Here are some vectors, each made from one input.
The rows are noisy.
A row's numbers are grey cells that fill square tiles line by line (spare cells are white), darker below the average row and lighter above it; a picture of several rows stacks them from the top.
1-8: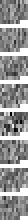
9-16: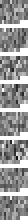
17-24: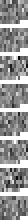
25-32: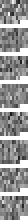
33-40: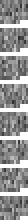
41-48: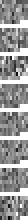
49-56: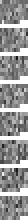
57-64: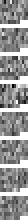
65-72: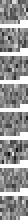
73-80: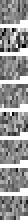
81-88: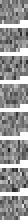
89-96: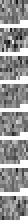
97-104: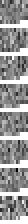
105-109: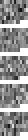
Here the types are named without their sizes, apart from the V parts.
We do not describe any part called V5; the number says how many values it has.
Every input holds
either a label, or three true/false values, or two values of V5.
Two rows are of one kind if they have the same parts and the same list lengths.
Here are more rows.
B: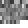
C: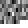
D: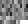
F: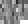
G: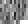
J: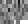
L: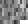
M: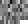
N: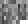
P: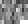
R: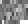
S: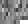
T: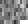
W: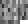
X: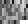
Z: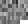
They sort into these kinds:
B, C, D, L, M, S, T, X
F, P, R, Z
G, J, N, W

